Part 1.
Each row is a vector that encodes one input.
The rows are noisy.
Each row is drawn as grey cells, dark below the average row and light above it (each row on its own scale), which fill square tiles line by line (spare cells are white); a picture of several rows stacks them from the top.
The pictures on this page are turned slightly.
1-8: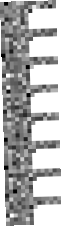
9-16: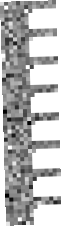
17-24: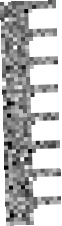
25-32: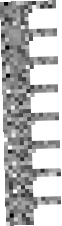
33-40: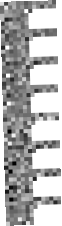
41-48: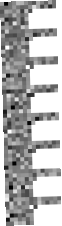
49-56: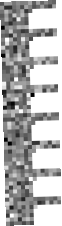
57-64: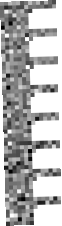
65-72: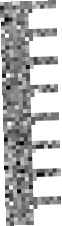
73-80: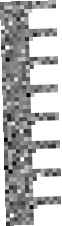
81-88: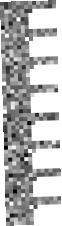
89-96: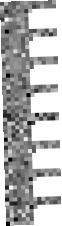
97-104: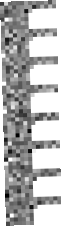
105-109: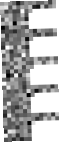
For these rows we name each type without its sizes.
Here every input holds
a point on a line and a true/false value.
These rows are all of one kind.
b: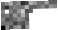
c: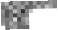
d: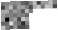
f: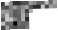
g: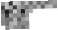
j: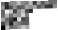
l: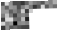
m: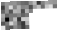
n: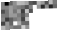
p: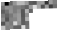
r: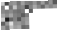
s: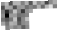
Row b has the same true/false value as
f, j and l.
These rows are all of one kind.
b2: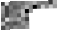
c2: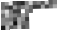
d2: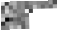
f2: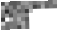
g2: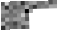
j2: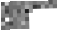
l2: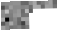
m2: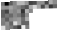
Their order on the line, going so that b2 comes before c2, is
m2, f2, j2, b2, g2, l2, c2, d2.
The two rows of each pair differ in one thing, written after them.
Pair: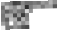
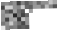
the place on the line
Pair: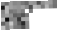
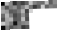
the true/false value
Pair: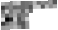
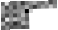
the true/false value
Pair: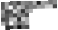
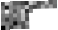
the true/false value
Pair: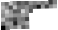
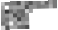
the true/false value
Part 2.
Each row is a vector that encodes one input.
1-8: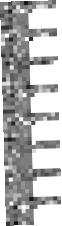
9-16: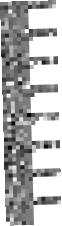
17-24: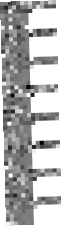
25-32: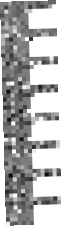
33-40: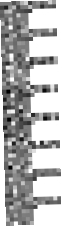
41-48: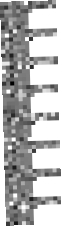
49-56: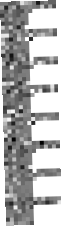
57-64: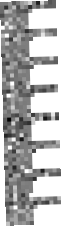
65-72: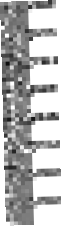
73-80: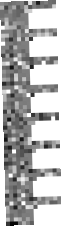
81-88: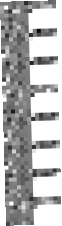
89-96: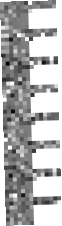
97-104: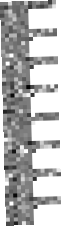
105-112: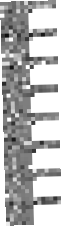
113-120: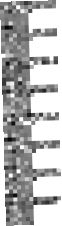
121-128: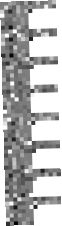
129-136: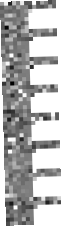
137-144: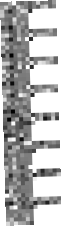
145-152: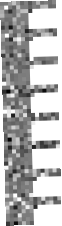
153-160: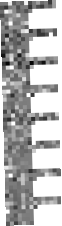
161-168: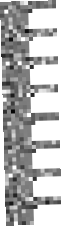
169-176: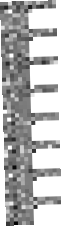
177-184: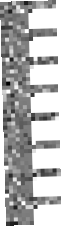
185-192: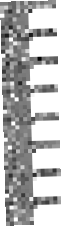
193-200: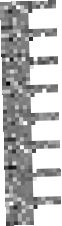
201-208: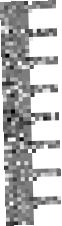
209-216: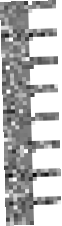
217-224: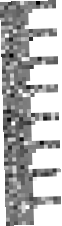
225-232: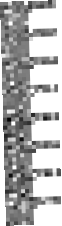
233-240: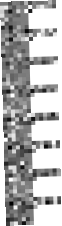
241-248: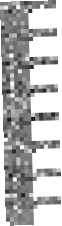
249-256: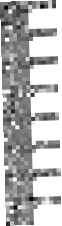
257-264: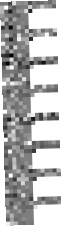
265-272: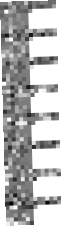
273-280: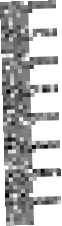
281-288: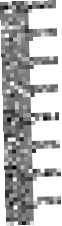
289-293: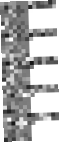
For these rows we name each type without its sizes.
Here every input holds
either a point on a circle, or a fixed value, or four true/false values.
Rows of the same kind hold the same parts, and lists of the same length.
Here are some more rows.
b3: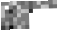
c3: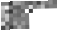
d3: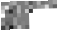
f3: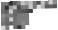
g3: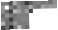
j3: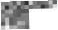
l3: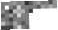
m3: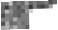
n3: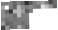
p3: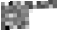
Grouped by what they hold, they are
b3, c3, d3, g3, l3, n3
f3, j3, m3
p3

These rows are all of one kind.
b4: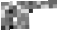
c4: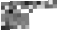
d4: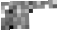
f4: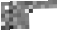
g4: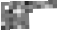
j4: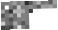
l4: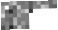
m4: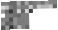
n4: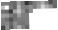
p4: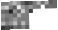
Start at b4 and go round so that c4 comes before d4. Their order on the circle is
b4, p4, c4, n4, g4, j4, f4, m4, d4, l4.
